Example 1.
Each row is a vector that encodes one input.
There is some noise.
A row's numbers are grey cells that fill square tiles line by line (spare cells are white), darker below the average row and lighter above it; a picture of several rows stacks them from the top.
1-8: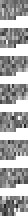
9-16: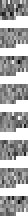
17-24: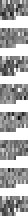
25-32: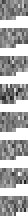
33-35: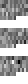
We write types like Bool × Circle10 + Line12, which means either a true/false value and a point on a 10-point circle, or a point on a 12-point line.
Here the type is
Bool × Bool × Bool + Unit.
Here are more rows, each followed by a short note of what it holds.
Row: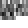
a fixed value
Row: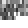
a fixed value
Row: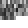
a fixed value
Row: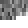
three true/false values
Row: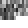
a fixed value
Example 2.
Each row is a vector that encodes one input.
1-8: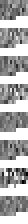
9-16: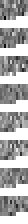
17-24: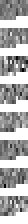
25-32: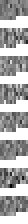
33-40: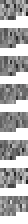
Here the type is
Line7.
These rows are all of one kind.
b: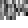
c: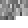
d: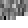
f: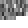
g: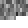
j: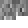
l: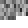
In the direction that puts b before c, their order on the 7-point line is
d, f, g, b, j, l, c.
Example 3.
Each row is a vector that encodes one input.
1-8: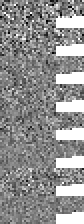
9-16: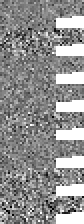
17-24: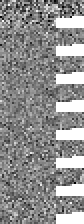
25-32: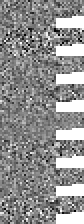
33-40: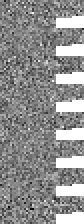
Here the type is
Label7.
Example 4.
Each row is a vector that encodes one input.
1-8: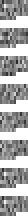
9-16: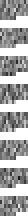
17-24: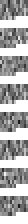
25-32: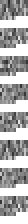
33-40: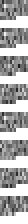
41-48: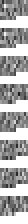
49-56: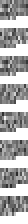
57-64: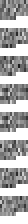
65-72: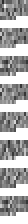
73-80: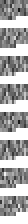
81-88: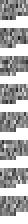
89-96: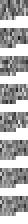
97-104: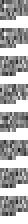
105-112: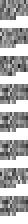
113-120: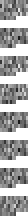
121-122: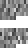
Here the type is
Label8.
